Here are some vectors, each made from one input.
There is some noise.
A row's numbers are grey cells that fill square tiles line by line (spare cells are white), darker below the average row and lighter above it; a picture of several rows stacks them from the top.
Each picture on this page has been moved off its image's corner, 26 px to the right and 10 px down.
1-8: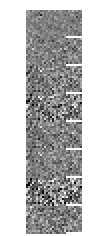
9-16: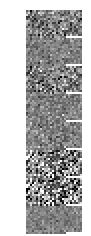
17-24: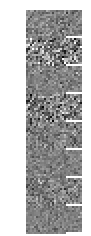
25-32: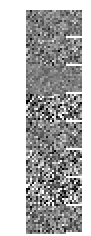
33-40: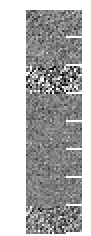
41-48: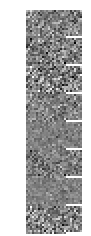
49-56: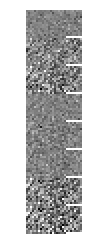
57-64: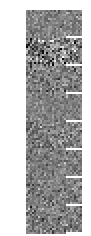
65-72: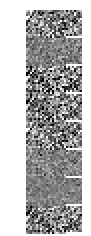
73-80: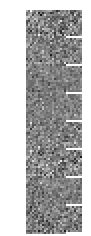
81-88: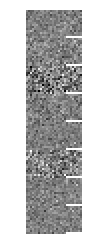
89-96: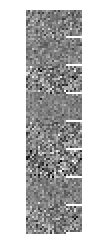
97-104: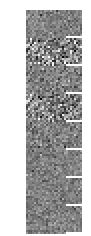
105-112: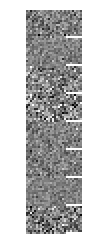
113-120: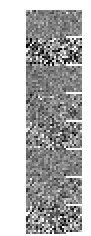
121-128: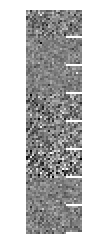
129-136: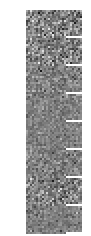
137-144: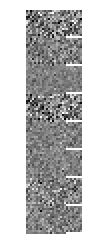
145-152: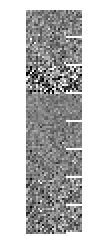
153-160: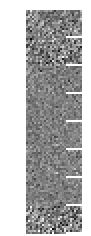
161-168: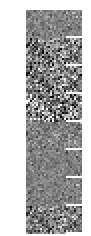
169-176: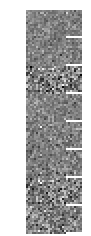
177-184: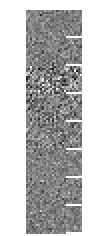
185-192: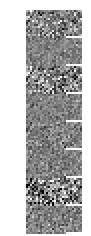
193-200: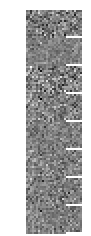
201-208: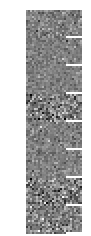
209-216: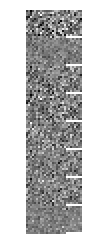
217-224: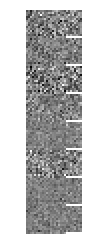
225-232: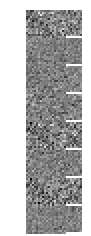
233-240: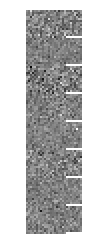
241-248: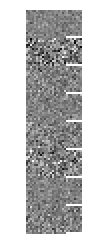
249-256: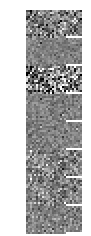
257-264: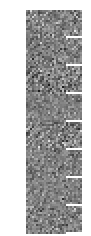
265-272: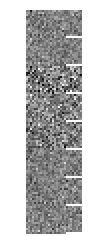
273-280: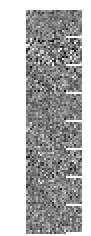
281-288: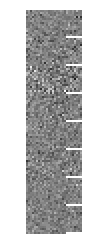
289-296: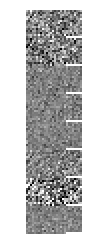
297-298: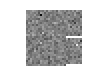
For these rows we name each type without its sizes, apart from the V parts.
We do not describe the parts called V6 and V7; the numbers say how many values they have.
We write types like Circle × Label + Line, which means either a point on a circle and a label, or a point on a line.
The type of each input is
(Line + V6) × Tree × (Tree + V7).
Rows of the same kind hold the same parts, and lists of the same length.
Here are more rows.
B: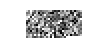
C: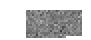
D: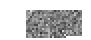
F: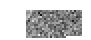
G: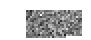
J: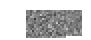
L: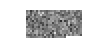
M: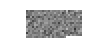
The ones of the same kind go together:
B, C, M
D, F
G, J
L

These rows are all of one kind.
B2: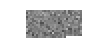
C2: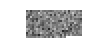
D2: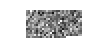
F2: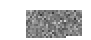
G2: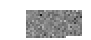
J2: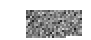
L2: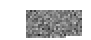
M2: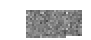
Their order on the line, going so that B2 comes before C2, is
G2, M2, B2, J2, D2, F2, C2, L2.
